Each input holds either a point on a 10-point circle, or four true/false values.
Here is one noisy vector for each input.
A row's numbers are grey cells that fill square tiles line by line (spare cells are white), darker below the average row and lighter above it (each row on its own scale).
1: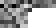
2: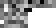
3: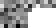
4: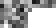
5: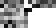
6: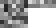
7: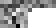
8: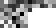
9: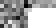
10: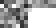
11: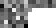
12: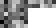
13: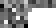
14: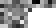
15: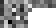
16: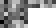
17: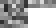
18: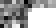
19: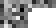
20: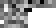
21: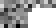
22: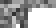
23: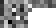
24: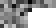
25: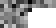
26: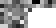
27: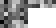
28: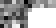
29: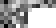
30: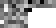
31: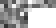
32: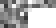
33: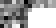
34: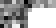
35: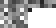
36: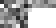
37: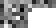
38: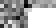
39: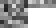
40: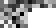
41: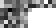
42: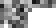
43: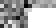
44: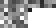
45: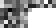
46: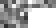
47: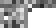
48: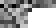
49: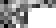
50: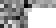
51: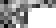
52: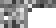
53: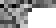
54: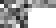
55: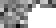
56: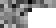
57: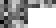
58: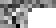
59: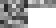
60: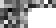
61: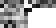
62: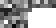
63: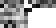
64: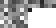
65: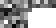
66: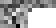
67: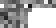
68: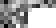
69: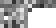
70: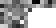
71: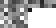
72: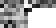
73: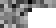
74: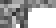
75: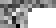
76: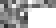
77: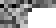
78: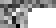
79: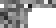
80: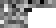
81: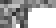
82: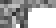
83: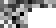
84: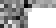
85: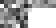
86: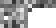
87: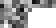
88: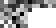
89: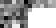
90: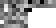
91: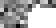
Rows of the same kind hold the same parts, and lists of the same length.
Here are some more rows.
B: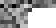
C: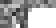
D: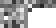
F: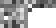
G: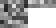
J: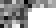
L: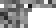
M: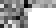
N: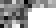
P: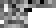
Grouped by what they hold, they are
B, C, D, F, G, J, M, N, P
L

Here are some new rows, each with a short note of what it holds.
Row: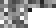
four true/false values
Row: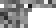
a point on a 10-point circle
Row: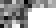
four true/false values
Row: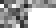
four true/false values
